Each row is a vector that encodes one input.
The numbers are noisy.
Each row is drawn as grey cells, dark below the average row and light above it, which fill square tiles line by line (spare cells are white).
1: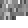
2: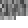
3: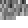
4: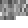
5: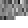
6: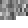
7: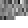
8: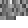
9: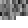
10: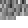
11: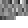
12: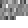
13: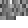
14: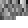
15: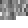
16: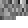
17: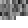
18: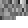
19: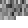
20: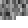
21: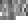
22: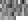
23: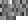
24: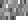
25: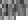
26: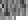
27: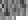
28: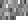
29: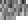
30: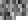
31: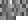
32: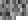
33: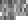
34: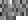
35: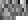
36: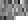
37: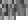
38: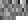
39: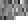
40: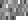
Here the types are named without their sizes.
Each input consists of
a point on a line, together with either a point on a circle, or a fixed value.
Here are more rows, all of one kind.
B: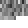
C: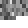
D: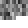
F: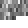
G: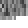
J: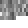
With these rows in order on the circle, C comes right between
D and F.
